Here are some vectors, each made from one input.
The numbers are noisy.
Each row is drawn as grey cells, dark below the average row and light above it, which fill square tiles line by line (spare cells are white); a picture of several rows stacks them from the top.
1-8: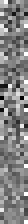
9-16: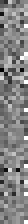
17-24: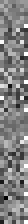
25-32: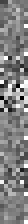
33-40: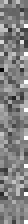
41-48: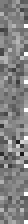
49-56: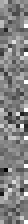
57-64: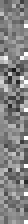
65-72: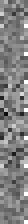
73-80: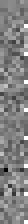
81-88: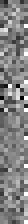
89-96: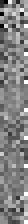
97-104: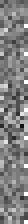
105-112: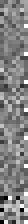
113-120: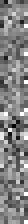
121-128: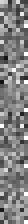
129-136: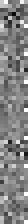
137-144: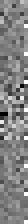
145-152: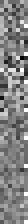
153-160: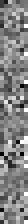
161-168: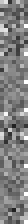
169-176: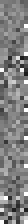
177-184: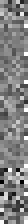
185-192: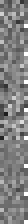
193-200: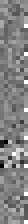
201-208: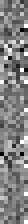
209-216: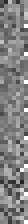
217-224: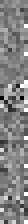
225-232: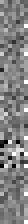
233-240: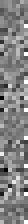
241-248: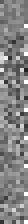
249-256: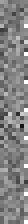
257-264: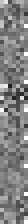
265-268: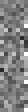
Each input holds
a list of up to two items, each either a point on a 9-point circle, or a point on a 6-point line.
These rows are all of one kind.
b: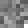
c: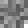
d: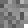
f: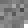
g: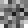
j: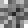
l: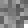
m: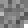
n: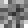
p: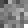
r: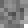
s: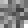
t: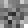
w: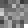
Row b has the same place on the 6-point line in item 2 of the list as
l, n and r.
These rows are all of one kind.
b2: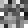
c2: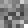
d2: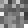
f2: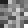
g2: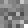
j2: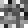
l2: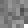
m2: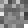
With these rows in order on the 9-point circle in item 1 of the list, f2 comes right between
b2 and m2.
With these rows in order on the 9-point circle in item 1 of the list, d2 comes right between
b2 and l2.
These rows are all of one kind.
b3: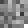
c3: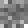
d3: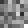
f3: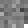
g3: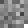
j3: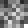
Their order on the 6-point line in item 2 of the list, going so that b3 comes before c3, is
g3, d3, b3, f3, c3, j3.
